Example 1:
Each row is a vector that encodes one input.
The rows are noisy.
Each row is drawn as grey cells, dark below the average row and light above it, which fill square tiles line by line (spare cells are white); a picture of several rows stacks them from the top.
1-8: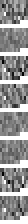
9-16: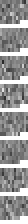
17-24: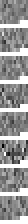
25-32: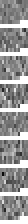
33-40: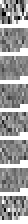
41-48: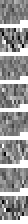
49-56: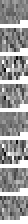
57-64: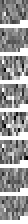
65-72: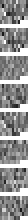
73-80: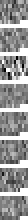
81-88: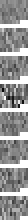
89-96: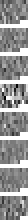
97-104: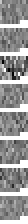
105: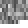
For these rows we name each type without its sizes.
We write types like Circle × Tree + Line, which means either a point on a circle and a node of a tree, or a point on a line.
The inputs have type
Bool × Bool × Bool + Line × Line.
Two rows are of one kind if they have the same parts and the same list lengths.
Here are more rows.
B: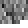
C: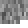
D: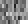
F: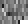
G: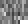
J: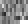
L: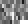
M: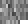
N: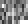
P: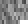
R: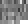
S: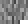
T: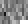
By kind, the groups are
B, C, F, G, J, M, S, T
D, L, N, P, R

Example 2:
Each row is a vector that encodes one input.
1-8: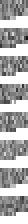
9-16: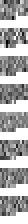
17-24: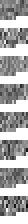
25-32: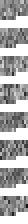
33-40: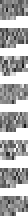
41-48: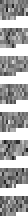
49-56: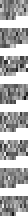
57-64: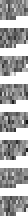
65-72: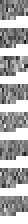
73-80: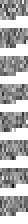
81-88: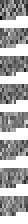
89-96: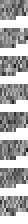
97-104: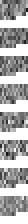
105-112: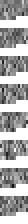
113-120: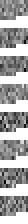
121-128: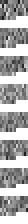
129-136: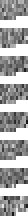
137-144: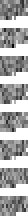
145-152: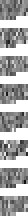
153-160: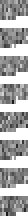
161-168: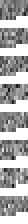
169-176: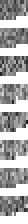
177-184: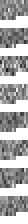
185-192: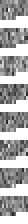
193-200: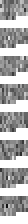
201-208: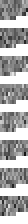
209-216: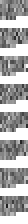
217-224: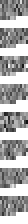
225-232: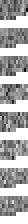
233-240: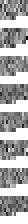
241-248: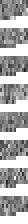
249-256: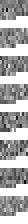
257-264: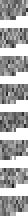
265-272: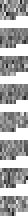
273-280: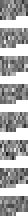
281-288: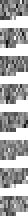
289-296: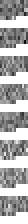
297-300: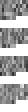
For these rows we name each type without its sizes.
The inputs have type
(Circle + Unit) × Line.
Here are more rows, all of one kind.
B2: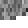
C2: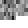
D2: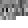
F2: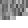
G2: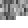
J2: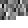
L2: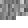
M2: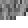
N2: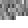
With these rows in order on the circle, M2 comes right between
B2 and G2.
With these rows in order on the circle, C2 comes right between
J2 and N2.
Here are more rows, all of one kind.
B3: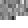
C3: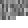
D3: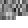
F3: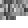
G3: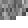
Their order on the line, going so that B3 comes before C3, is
F3, B3, G3, D3, C3.
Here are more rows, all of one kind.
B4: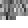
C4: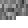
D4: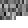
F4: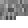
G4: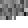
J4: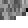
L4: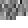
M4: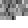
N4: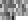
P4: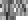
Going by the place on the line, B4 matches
M4, N4 and P4.
